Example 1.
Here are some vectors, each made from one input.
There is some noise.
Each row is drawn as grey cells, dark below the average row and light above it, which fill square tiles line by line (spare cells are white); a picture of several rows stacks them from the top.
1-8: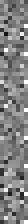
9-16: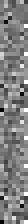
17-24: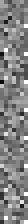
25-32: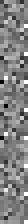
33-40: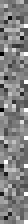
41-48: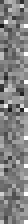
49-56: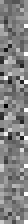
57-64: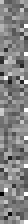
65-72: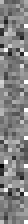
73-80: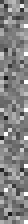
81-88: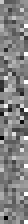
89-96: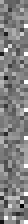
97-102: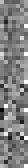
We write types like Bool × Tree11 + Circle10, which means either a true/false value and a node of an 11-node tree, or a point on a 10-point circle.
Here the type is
Bool × Line4 × Line7 + Unit.
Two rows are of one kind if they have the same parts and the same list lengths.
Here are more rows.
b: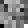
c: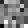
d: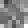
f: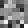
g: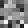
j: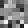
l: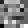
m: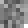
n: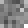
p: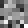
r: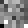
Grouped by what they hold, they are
b, c, d, l, m, n, r
f, g, j, p

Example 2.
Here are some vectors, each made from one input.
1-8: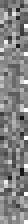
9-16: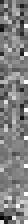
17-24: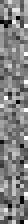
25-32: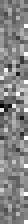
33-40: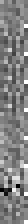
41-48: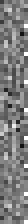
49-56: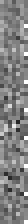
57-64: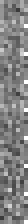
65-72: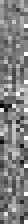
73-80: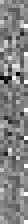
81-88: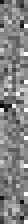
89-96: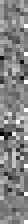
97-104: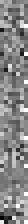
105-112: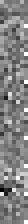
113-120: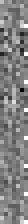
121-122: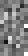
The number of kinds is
2.
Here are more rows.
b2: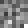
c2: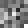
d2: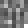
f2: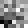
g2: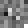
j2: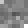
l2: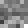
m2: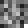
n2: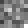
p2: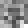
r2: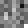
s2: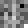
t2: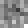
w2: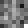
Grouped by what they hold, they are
b2, c2, d2, g2, j2, l2, m2, n2, p2, r2, s2, t2, w2
f2

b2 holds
a node of a 14-node tree and a true/false value.
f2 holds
a true/false value.
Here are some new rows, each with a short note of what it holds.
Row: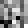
a true/false value
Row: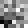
a true/false value
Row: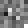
a node of a 14-node tree and a true/false value
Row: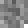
a node of a 14-node tree and a true/false value
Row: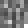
a node of a 14-node tree and a true/false value
